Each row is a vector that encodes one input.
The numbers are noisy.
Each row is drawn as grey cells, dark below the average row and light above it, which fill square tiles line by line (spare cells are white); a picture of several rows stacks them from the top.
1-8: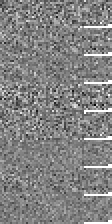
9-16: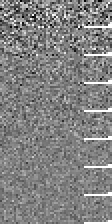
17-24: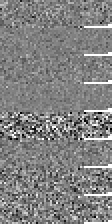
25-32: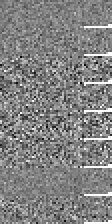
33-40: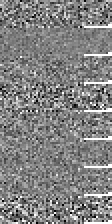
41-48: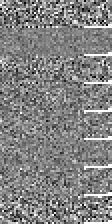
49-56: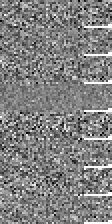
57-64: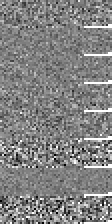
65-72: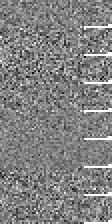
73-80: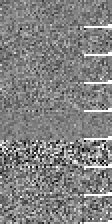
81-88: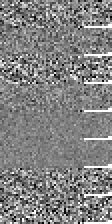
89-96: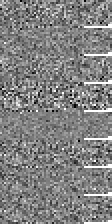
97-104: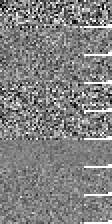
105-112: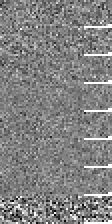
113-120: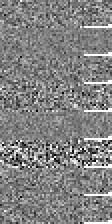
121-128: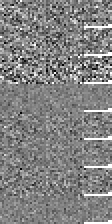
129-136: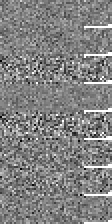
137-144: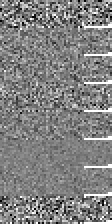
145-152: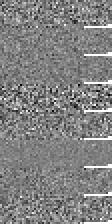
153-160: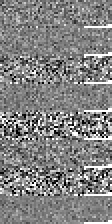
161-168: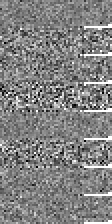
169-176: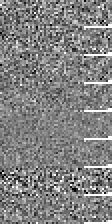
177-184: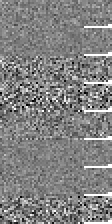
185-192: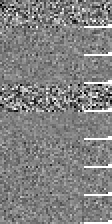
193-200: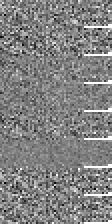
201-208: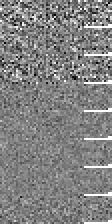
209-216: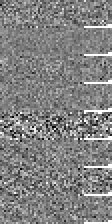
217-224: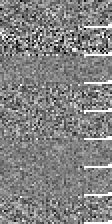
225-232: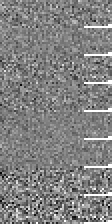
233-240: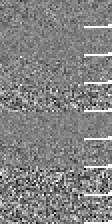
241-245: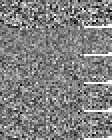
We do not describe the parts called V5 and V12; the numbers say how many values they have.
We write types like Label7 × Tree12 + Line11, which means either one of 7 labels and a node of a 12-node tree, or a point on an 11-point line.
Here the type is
Bool × Bool × Bool + (Tree10 + Unit) × V5 × V12 + Unit.
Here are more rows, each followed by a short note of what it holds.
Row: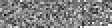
a value of V5 and a value of V12
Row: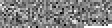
three true/false values
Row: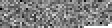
a value of V5 and a value of V12
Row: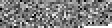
a fixed value
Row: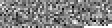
a node of a 10-node tree, a value of V5 and a value of V12
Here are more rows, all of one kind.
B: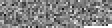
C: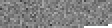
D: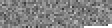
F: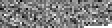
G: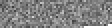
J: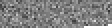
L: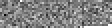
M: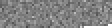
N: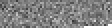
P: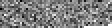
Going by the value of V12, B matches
D, F, J and L.
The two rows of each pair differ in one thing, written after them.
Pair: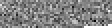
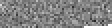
the value of V12
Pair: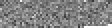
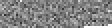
the value of V5
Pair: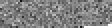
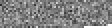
the value of V5
